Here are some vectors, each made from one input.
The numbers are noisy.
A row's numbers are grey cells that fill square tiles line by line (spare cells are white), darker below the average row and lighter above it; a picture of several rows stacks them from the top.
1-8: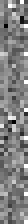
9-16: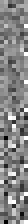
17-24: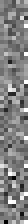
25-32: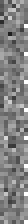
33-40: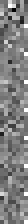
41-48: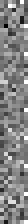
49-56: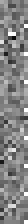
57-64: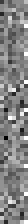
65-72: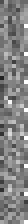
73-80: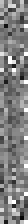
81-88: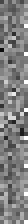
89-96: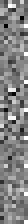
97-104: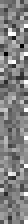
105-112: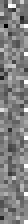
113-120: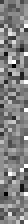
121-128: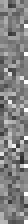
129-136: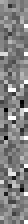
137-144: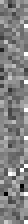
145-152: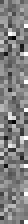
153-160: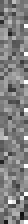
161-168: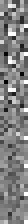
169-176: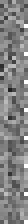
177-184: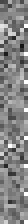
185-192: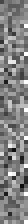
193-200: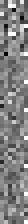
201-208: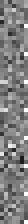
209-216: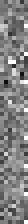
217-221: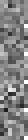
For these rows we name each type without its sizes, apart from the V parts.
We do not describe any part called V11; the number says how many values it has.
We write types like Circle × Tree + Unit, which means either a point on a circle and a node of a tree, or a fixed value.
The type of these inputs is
Bool × (Line + V11).
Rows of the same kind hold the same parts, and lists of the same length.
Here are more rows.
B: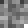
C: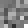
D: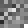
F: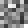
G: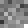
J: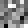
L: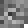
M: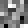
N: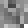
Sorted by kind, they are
B, C, F, N
D, G, J, L, M

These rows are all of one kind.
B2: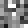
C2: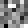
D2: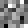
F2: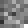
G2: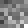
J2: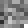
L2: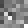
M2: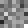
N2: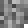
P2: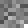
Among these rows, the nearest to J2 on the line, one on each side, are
C2 and N2.
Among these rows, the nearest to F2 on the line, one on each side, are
L2 and P2.
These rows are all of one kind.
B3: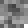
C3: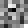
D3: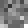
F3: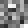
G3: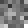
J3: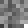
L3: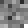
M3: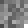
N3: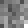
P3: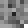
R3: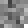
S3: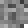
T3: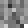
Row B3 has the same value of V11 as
C3, J3, M3 and N3.
